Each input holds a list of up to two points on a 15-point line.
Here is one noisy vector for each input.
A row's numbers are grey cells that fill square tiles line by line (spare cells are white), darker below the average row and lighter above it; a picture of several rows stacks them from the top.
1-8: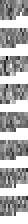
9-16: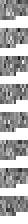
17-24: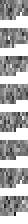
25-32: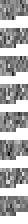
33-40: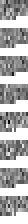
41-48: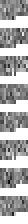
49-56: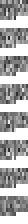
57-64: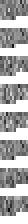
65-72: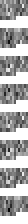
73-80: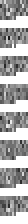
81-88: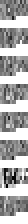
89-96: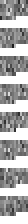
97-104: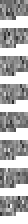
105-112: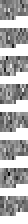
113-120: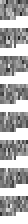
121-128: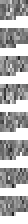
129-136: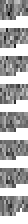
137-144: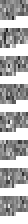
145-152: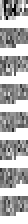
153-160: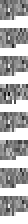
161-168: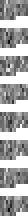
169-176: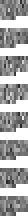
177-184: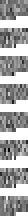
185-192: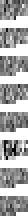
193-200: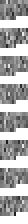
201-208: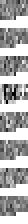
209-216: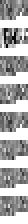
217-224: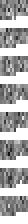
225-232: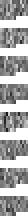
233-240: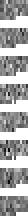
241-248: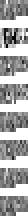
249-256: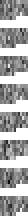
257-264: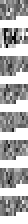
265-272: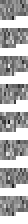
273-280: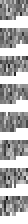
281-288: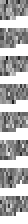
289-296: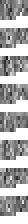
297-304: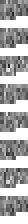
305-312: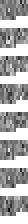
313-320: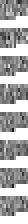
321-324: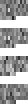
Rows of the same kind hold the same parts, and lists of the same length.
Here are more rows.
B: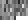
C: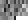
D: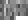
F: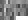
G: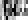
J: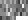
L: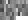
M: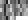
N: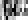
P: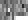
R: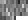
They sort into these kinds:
B, C, J, M, R
D, F, L, P
G, N

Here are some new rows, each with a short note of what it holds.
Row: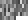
a list of two items
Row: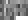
a list of one item
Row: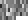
a list of two items
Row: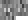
a list of one item
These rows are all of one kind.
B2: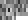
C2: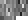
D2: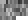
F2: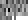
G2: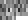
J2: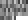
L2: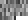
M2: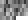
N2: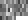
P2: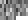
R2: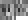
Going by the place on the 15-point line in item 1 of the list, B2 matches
G2 and R2.
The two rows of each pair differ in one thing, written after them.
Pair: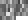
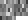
the place on the 15-point line in item 2 of the list
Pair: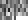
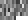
the place on the 15-point line in item 1 of the list
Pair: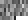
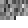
the place on the 15-point line in item 1 of the list
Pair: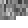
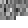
the place on the 15-point line in item 2 of the list
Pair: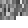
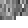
the place on the 15-point line in item 2 of the list
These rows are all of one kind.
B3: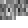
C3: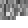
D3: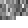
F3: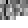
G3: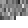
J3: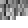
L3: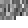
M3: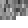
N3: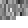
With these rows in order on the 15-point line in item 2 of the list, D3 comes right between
B3 and G3.
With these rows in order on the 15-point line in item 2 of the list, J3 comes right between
C3 and L3.
